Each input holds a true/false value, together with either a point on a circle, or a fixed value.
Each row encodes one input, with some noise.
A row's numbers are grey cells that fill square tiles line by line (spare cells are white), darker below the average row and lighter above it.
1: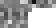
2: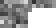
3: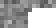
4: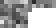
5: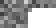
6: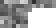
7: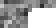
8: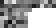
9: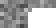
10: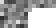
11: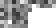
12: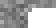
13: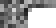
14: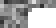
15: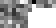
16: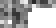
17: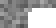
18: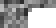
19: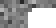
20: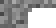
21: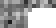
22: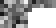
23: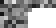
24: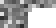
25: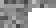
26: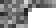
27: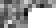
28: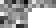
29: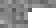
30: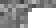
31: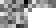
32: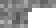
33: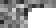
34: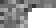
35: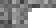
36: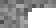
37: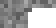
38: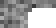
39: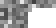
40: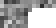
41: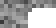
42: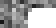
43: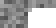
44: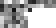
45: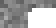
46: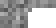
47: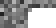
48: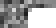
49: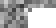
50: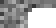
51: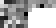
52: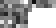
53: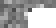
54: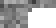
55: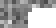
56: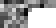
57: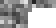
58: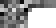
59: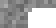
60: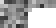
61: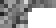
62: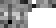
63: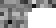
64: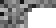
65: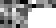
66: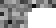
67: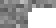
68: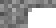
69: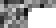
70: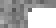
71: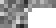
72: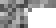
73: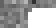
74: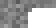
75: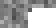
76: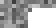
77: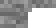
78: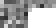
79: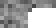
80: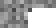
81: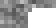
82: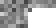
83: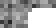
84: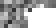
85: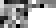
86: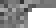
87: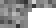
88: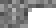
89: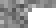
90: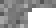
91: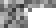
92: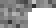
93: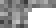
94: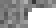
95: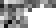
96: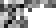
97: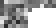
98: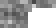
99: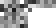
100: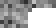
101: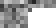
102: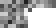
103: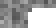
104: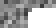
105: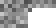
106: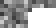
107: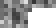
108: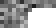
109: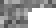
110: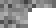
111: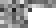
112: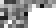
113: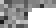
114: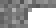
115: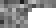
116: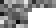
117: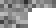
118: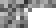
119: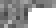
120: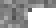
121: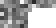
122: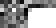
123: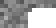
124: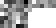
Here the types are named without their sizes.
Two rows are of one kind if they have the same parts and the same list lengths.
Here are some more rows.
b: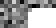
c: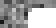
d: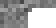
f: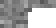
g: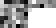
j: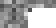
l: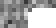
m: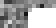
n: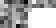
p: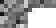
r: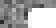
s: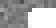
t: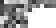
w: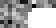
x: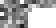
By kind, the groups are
b, d, f, g, j, l, m, n, p, s, t, x
c, r, w

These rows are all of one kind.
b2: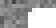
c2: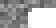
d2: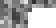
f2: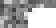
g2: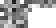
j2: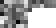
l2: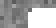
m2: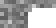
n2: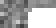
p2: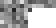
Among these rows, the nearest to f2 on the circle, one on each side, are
d2 and g2.
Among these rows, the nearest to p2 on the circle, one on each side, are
j2 and n2.
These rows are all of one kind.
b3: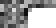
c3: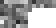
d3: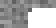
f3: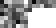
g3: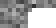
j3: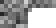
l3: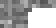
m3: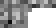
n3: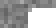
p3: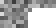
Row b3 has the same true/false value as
c3, j3, m3 and n3.
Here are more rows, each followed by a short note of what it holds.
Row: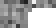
a point on a circle and a true/false value
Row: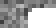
a true/false value
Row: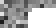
a true/false value
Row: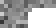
a true/false value
